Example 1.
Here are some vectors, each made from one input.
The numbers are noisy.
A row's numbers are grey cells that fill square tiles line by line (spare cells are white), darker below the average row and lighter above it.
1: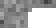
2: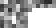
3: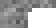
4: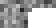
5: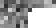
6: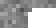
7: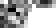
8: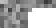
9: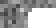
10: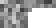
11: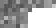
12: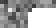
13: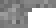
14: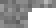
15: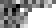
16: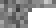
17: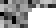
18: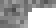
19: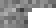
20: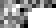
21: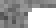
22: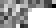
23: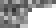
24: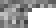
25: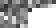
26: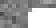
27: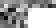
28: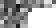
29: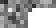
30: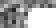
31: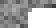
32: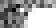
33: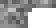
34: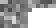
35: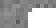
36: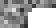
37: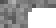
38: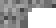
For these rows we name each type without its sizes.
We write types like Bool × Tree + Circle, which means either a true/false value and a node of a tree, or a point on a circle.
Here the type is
(Bool × Bool × Bool + Unit) × Line.
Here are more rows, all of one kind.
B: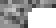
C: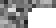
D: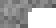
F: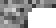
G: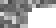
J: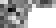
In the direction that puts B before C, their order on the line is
G, J, D, F, B, C.
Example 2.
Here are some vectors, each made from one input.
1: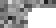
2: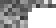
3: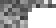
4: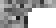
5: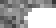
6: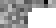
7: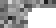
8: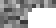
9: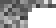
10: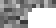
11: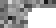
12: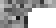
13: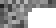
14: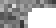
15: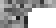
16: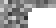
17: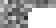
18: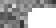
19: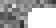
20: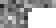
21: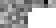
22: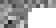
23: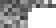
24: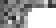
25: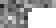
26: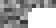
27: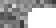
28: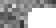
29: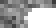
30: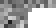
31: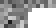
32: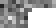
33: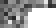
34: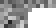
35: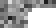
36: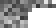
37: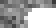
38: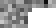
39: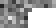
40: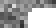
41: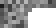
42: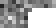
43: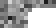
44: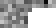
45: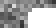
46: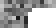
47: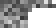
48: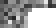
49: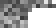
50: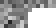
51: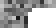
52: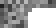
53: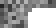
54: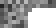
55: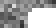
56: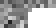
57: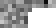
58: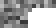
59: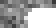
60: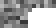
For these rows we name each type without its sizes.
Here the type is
Bool × Label.
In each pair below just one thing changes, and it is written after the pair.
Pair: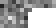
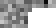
the label
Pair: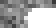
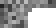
the label
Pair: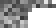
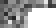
the true/false value
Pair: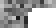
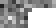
the label
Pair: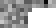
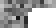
the label
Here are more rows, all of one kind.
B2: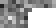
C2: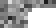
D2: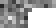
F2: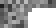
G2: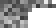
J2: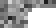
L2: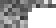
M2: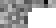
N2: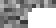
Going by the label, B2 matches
D2 and F2.
